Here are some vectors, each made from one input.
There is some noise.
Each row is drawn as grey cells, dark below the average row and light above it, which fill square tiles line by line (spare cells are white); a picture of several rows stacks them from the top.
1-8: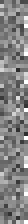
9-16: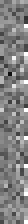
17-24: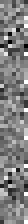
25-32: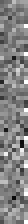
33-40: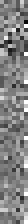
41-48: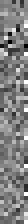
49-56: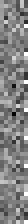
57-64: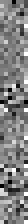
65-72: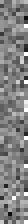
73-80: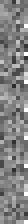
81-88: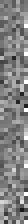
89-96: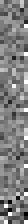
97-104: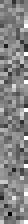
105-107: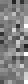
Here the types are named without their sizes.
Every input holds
either a fixed value, or a point on each of two lines and a true/false value.
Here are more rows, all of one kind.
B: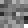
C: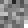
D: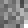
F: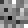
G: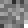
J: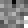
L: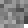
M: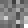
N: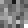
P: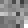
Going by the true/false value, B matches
F and L.
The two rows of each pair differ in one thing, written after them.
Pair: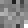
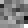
the true/false value
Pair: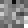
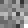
the place on one of the two lines
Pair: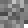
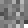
the place on one of the two lines
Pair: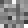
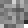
the place on one of the two lines
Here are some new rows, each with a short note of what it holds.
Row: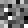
a fixed value
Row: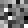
a fixed value
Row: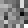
a point on each of two lines and a true/false value
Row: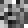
a fixed value
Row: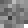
a point on each of two lines and a true/false value
